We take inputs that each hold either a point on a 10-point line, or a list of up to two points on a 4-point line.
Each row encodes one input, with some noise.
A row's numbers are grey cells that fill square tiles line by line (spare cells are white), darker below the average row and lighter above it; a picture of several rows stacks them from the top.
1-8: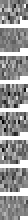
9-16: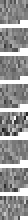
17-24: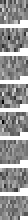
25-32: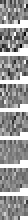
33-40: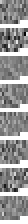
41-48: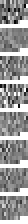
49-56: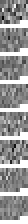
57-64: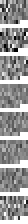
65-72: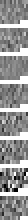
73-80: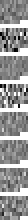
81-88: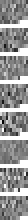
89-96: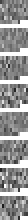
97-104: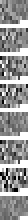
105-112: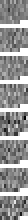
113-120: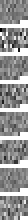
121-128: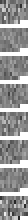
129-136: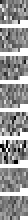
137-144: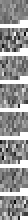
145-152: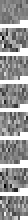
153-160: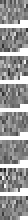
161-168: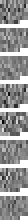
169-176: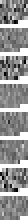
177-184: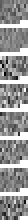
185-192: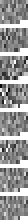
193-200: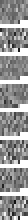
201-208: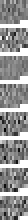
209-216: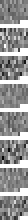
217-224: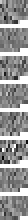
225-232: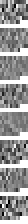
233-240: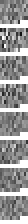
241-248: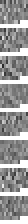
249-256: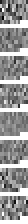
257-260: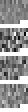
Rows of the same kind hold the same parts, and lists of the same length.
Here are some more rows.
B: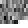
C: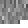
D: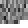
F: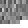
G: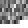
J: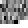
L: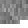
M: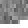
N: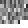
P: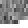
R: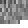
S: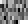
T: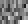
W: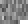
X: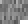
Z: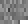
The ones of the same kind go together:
B, L, M, P
C, F, G, J, N, R, W, X
D, T, Z
S

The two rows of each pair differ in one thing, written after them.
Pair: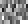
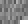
the place on the 4-point line in item 1 of the list
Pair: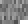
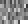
the place on the 4-point line in item 1 of the list
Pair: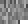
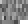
the place on the 4-point line in item 2 of the list
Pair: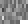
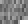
the place on the 4-point line in item 2 of the list
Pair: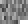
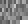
the place on the 4-point line in item 2 of the list
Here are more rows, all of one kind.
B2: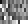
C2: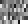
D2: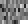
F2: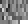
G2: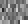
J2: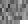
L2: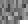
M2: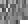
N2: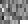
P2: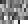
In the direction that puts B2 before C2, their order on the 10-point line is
J2, L2, F2, B2, C2, N2, M2, P2, G2, D2.
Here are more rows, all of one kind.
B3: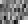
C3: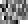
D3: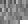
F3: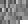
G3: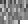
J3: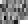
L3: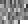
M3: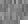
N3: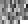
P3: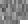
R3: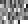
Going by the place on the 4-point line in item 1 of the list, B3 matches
F3 and J3.
